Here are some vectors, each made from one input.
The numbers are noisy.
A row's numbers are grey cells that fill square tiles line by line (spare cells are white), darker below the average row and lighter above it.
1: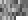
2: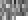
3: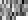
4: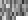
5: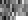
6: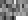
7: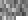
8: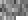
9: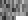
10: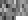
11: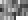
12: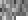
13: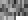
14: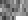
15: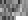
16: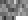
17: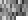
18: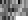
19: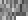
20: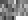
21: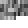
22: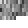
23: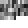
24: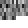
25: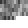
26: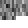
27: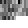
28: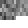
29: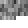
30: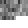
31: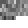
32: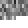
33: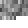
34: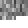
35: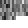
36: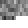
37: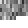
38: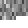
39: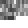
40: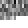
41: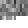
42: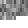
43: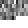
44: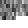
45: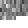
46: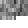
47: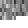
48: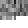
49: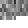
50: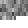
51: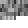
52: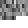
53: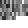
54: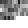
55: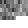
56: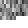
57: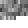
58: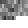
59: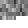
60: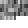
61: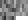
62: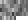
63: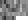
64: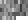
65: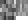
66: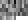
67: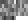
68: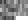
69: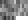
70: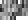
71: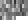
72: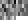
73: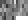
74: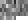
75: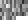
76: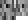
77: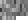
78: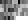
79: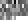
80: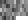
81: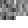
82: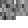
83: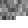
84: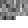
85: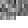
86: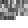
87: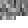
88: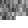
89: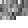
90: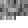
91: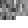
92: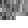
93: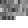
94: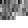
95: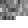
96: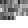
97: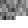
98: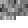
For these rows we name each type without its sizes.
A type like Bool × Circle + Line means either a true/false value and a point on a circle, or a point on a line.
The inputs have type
Bool × Line.
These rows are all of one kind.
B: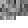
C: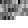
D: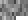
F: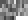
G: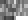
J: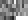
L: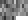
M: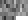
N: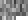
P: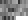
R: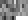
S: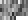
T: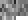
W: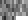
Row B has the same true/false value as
D, N, S and T.
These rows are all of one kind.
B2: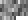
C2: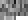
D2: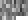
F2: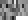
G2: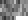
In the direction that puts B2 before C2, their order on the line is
B2, F2, C2, D2, G2.
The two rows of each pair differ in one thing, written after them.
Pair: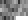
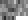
the place on the line
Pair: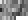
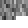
the true/false value
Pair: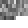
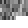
the place on the line
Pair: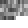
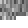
the true/false value
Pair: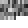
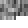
the place on the line
